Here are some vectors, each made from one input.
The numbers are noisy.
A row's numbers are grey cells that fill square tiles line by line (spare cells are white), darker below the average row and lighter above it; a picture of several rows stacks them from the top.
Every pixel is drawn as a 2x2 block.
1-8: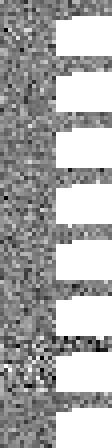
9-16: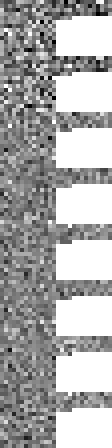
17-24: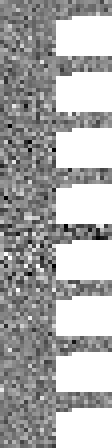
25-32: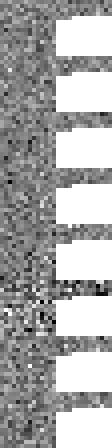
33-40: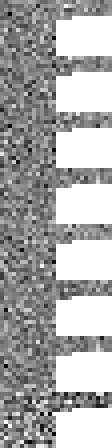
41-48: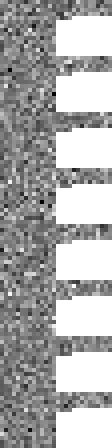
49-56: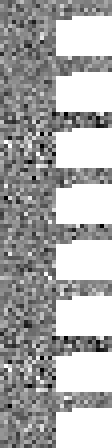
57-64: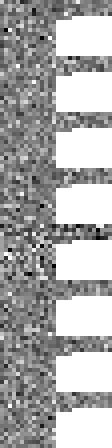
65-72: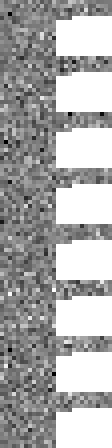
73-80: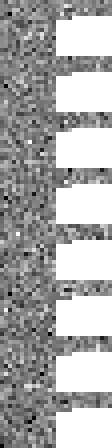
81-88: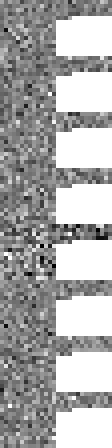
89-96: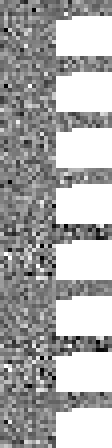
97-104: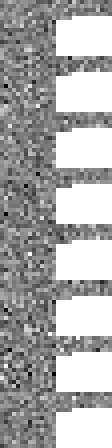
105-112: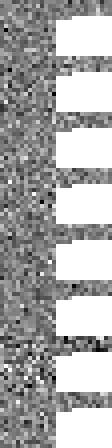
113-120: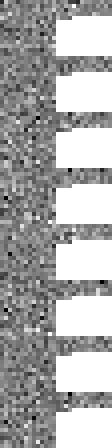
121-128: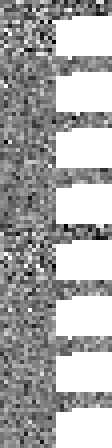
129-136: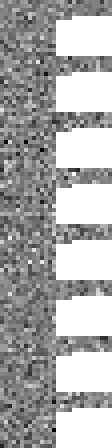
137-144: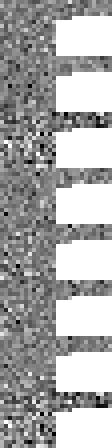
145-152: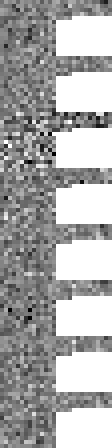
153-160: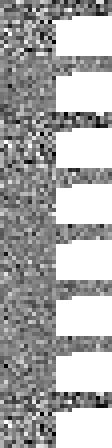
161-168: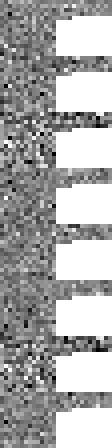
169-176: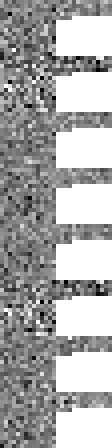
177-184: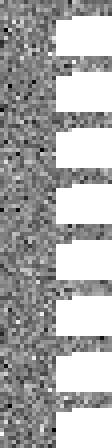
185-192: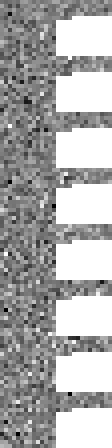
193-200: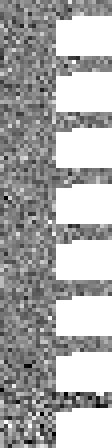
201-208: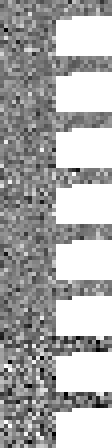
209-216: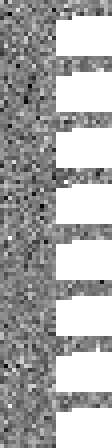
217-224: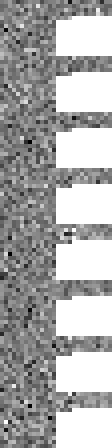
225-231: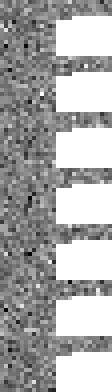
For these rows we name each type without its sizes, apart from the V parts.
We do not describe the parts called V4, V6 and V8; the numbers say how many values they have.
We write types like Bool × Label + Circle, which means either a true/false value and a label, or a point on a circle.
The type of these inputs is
List(Line) × V4 × V8 + V6.
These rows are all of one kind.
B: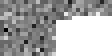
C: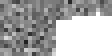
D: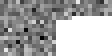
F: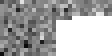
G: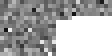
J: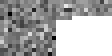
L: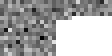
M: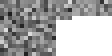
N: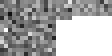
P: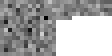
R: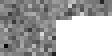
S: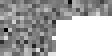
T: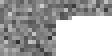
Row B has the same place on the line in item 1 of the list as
D, G, L and S.
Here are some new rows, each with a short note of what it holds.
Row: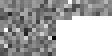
a value of V4 and a value of V8, together with a list of two items
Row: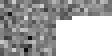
a value of V4 and a value of V8, together with a list of one item
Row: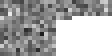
a value of V4 and a value of V8, together with the empty list
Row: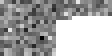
a value of V4 and a value of V8, together with a list of two items
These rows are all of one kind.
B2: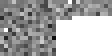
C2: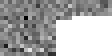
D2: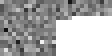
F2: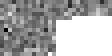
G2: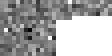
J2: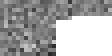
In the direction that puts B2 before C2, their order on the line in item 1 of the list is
B2, G2, C2, J2, D2, F2.
